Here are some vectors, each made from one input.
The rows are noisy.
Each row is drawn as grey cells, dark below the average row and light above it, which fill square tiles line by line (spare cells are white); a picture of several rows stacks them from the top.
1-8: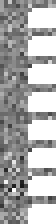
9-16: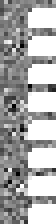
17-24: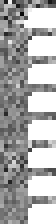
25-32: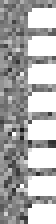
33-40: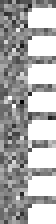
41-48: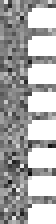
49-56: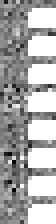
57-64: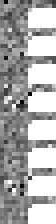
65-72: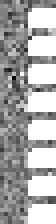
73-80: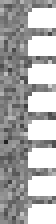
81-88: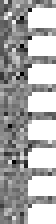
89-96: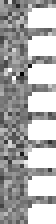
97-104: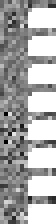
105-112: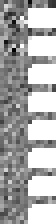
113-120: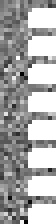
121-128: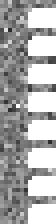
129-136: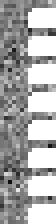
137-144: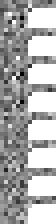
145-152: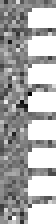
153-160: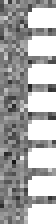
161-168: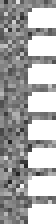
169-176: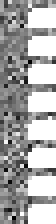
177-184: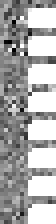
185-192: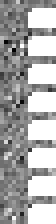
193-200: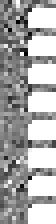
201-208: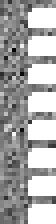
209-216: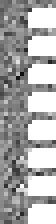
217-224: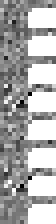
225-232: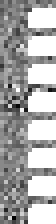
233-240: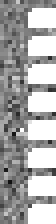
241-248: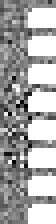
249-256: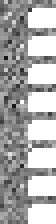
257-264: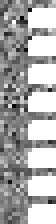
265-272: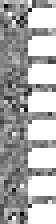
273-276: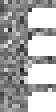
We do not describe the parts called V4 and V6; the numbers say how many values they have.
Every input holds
a value of V4, together with either a point on a 7-point line, or a point on an 8-point line and a value of V6.
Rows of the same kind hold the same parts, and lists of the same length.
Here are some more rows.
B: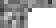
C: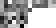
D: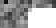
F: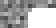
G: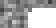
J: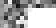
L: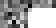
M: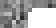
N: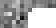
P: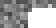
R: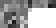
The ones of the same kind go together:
B, F, G, J, M, N, R
C, D, L, P

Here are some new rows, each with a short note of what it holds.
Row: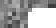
a point on an 8-point line, a value of V4 and a value of V6
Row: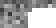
a point on a 7-point line and a value of V4
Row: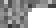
a point on an 8-point line, a value of V4 and a value of V6
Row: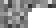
a point on an 8-point line, a value of V4 and a value of V6
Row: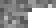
a point on a 7-point line and a value of V4
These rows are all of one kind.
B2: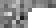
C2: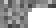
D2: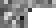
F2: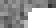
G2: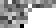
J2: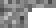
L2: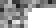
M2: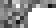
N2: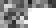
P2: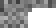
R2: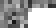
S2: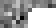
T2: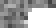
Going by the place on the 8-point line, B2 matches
C2, N2 and R2.
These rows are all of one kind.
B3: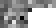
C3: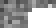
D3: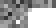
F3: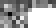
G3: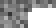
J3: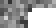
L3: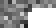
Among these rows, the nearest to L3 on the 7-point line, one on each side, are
C3 and G3.
